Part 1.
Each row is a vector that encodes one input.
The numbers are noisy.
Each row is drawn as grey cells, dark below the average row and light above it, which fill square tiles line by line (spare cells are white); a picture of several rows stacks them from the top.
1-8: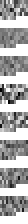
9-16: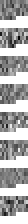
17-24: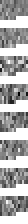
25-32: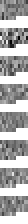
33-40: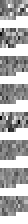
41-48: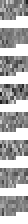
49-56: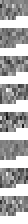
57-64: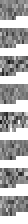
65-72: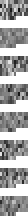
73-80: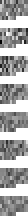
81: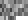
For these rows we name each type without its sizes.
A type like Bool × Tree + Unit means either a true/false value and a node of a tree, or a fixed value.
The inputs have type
Bool × Bool × Bool × Bool + Unit.
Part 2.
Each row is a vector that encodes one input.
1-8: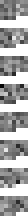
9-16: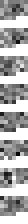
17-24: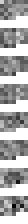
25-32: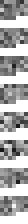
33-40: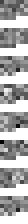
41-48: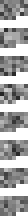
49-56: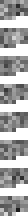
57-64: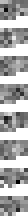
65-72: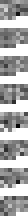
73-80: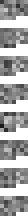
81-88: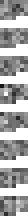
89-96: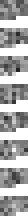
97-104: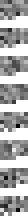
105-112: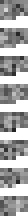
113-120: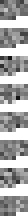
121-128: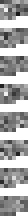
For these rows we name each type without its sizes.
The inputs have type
Line.
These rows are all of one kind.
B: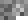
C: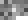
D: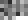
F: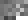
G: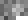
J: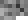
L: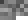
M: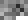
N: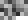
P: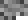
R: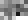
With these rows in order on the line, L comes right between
J and P.
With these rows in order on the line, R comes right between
M and N.
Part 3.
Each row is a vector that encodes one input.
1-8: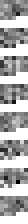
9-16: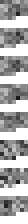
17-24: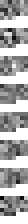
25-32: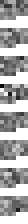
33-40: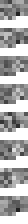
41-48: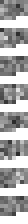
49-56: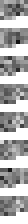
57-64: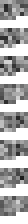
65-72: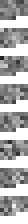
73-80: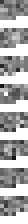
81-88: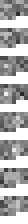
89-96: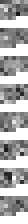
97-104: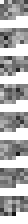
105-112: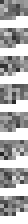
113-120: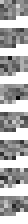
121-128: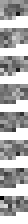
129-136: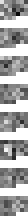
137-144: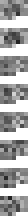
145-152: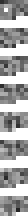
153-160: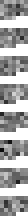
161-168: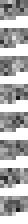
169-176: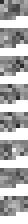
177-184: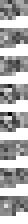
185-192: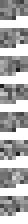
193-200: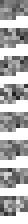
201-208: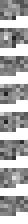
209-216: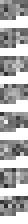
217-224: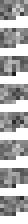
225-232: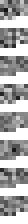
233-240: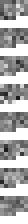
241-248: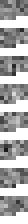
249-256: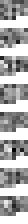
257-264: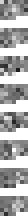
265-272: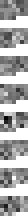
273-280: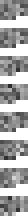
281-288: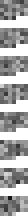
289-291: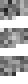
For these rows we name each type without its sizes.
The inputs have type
Line.
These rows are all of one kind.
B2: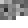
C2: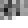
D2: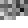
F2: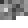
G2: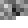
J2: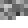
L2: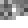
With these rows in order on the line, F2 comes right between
D2 and G2.
